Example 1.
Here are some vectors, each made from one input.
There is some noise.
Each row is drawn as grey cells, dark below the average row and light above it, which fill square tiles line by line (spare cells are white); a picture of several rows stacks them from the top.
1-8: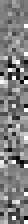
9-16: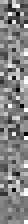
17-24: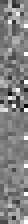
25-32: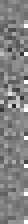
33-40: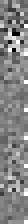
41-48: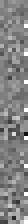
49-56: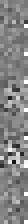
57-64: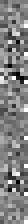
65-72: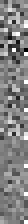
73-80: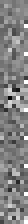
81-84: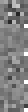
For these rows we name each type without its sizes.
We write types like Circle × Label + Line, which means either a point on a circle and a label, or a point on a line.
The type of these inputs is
Tree + Unit.
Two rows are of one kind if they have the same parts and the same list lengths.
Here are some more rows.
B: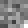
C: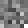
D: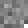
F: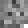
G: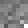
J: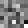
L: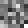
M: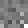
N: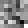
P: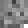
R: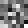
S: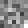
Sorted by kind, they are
B, C, D, F, G, J, L, M, P, R, S
N

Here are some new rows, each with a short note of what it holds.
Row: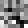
a fixed value
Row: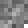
a node of a tree
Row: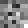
a node of a tree
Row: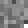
a node of a tree
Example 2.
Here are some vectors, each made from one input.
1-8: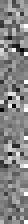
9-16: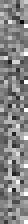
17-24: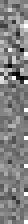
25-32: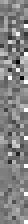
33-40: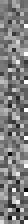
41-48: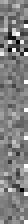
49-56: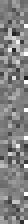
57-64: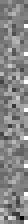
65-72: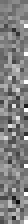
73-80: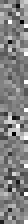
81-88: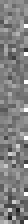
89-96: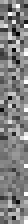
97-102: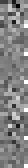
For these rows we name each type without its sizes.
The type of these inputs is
Tree + Unit.
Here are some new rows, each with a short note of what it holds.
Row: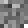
a node of a tree
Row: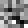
a fixed value
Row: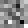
a fixed value
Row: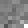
a node of a tree
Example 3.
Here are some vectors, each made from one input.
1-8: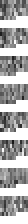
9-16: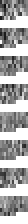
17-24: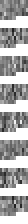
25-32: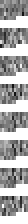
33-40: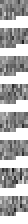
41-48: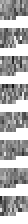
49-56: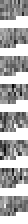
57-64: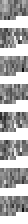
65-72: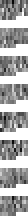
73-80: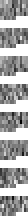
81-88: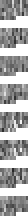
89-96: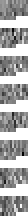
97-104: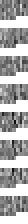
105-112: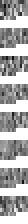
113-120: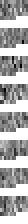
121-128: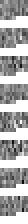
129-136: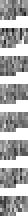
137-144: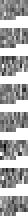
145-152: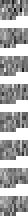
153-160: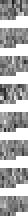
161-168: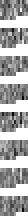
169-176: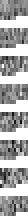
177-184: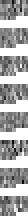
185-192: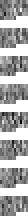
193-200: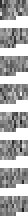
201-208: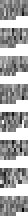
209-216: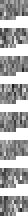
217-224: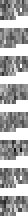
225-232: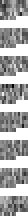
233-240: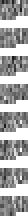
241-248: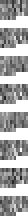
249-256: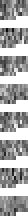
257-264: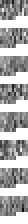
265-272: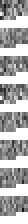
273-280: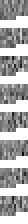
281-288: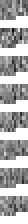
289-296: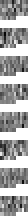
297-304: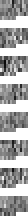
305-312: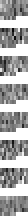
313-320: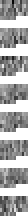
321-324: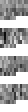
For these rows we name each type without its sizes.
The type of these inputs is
Line.
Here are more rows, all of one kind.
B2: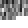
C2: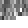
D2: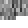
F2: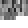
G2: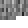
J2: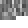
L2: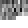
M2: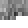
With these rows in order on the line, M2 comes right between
D2 and G2.
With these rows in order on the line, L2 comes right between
B2 and F2.
